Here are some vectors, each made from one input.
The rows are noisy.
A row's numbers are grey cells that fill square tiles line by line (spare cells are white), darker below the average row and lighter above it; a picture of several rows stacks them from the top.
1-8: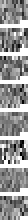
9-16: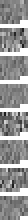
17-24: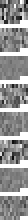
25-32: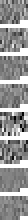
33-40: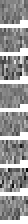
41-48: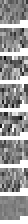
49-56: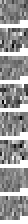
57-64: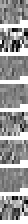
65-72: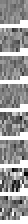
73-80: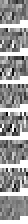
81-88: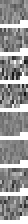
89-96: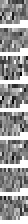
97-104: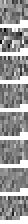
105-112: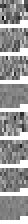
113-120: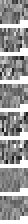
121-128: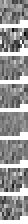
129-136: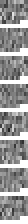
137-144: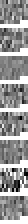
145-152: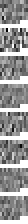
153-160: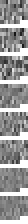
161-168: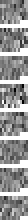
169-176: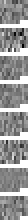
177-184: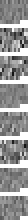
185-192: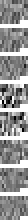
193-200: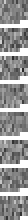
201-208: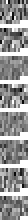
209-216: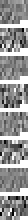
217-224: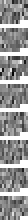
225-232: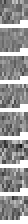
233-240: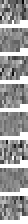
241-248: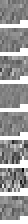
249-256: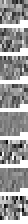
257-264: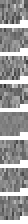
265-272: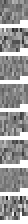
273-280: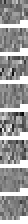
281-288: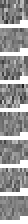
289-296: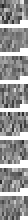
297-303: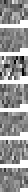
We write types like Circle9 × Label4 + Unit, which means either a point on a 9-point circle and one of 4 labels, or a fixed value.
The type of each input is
(Bool × Bool × Bool × Bool + Unit) × Line7 × Line9 + Label12.
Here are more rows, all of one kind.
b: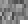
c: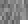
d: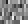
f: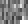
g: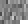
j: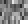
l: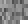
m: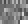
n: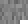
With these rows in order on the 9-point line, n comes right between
d and g.
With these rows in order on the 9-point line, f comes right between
g and j.
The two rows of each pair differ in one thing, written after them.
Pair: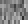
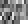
the place on the 9-point line
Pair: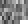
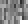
the place on the 9-point line
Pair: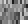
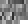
the place on the 9-point line
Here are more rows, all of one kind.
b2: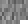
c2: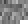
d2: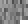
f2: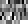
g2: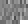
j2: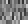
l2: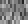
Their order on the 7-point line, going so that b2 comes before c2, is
j2, f2, g2, d2, l2, b2, c2.
